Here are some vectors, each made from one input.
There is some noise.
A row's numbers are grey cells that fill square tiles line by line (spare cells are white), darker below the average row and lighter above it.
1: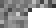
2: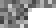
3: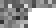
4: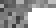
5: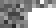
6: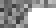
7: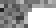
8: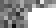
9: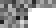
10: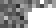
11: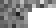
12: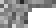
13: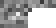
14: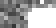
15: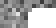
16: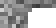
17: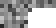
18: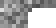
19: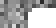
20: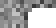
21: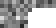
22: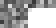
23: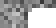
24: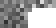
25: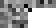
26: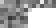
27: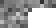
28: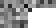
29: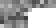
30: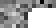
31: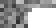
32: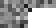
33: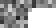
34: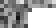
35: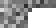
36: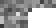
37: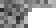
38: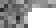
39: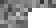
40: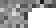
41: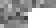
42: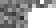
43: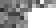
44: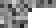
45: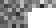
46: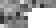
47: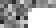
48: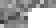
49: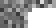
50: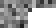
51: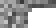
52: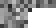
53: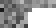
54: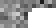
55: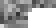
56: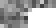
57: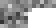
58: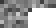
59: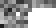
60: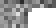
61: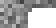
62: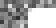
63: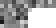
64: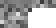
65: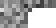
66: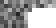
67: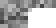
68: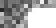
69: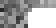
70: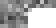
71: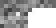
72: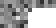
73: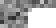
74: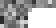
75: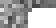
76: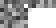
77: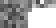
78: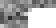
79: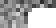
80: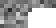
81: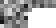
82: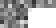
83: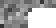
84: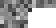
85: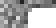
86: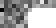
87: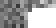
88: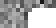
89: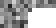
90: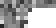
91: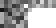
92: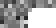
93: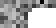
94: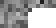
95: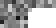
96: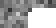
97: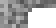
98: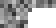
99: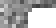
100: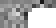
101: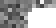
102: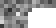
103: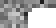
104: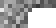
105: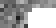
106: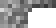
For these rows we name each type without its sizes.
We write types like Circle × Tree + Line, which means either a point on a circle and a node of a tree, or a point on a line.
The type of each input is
Bool × Bool × Bool.
